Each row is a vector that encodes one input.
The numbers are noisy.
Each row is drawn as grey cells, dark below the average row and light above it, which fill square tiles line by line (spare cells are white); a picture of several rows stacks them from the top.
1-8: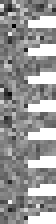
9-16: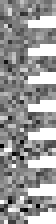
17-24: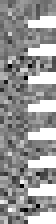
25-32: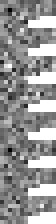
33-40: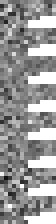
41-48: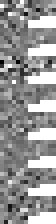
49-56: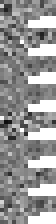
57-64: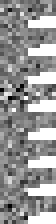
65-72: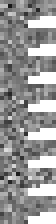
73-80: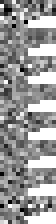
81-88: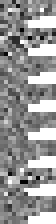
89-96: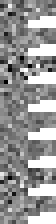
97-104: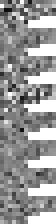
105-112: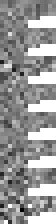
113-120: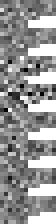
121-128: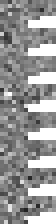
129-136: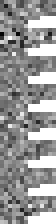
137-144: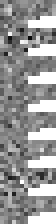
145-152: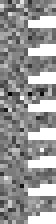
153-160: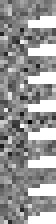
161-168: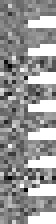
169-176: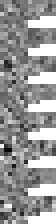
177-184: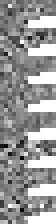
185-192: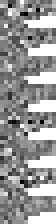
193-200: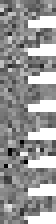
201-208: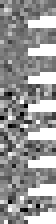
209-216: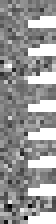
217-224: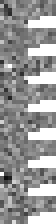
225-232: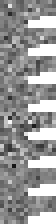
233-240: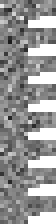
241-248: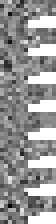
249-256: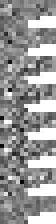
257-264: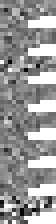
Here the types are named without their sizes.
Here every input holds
a node of a tree and a true/false value.
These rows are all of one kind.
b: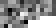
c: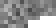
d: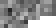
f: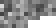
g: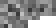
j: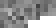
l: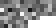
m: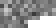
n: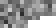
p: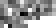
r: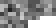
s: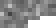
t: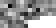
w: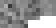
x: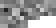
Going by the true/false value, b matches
d, n, s and x.
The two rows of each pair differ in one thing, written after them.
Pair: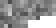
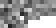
the true/false value
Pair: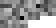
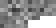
the node of the tree
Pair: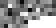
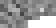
the node of the tree
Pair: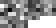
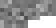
the true/false value
